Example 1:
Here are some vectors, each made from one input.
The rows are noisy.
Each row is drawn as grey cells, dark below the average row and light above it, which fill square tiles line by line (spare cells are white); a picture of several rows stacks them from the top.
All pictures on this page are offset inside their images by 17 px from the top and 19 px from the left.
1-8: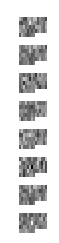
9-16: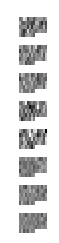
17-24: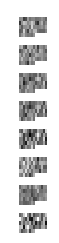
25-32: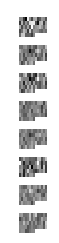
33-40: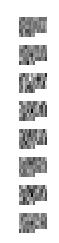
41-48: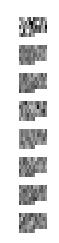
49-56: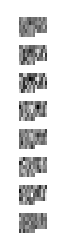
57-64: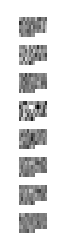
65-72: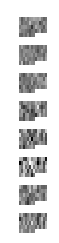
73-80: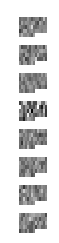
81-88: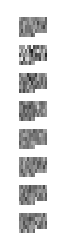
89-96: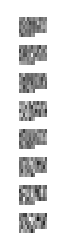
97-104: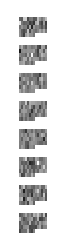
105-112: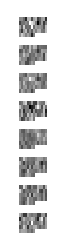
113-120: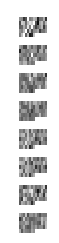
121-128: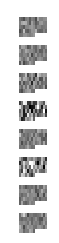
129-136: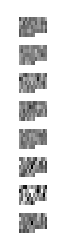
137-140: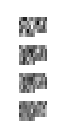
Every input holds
a list of up to three points on an 8-point line.
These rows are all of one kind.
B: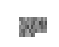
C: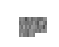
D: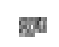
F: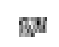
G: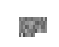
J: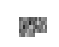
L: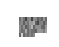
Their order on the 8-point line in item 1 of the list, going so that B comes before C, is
B, F, G, L, C, D, J.
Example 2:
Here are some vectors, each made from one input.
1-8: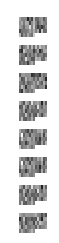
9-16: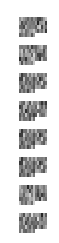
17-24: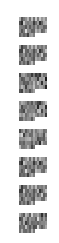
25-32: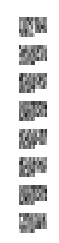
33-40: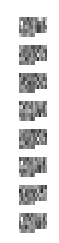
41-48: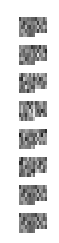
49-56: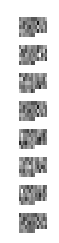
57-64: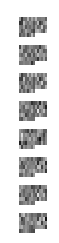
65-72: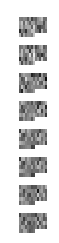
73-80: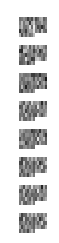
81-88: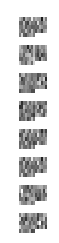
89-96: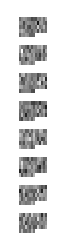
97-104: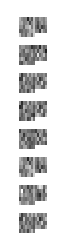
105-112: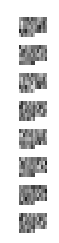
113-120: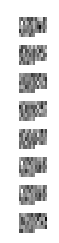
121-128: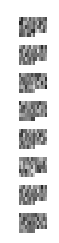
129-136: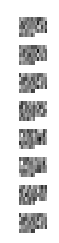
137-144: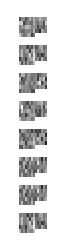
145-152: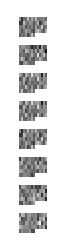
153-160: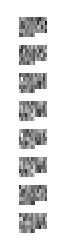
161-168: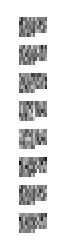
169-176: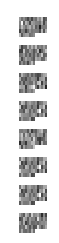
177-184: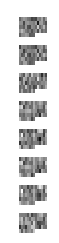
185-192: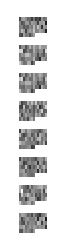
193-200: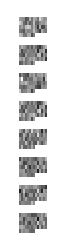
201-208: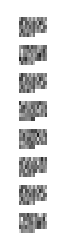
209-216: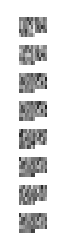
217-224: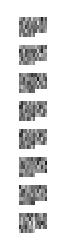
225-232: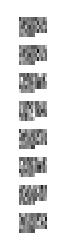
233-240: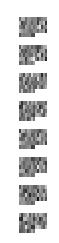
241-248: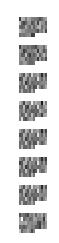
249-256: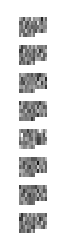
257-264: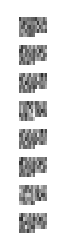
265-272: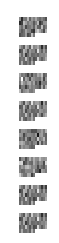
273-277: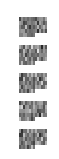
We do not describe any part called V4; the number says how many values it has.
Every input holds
either a point on a 10-point circle and a true/false value, or a value of V4.
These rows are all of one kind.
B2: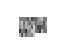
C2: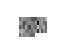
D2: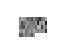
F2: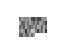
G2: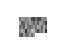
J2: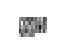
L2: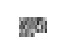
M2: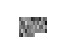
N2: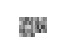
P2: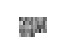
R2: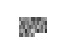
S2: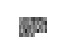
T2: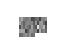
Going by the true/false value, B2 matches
J2, N2 and P2.
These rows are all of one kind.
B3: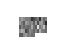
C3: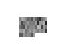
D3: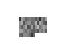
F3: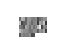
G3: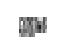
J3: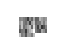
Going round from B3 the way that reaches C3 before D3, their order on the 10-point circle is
B3, J3, C3, F3, D3, G3.
